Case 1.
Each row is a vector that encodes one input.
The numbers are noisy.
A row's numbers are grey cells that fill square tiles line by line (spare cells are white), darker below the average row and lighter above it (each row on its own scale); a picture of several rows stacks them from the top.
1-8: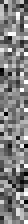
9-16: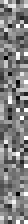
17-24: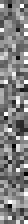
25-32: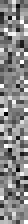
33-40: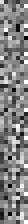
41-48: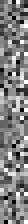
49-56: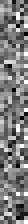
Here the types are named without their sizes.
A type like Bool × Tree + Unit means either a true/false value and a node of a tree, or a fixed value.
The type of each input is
Label.
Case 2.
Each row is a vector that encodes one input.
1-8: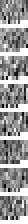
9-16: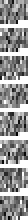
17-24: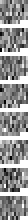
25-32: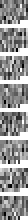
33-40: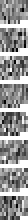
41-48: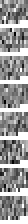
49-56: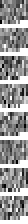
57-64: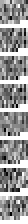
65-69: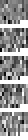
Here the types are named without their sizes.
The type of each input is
Line.
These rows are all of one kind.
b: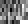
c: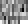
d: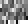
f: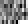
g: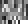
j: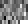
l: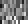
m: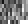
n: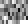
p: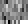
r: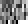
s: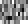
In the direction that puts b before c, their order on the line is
b, m, r, f, d, n, s, c, p, g, j, l.
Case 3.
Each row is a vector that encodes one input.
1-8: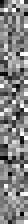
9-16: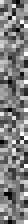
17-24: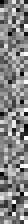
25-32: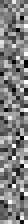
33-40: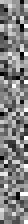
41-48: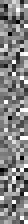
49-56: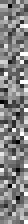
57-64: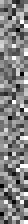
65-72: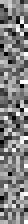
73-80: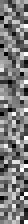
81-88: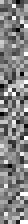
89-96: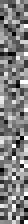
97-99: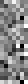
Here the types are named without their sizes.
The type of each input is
Line.
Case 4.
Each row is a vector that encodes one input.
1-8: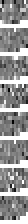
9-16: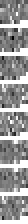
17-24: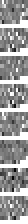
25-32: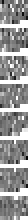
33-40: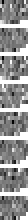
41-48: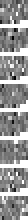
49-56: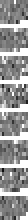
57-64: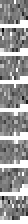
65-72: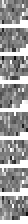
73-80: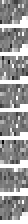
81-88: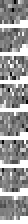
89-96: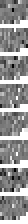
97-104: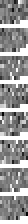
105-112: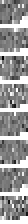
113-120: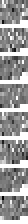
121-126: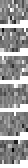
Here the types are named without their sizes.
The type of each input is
Label.
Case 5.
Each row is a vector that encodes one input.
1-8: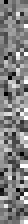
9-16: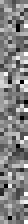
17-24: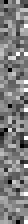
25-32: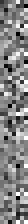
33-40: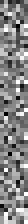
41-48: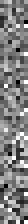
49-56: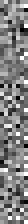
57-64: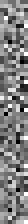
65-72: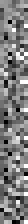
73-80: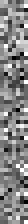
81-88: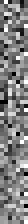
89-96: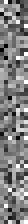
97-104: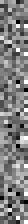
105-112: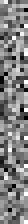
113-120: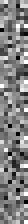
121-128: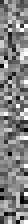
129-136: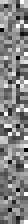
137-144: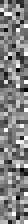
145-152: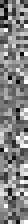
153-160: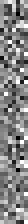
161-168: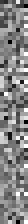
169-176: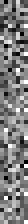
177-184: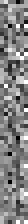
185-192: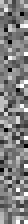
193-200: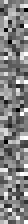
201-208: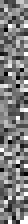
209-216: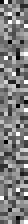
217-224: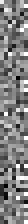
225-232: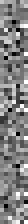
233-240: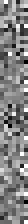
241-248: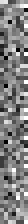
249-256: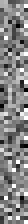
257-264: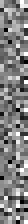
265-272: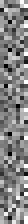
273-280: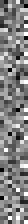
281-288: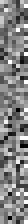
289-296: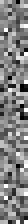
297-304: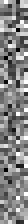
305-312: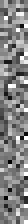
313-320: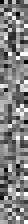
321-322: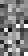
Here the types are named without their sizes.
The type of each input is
Line.
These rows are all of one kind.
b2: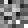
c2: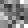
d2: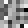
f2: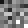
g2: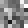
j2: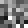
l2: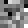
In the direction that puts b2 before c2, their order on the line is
f2, b2, j2, l2, c2, g2, d2.
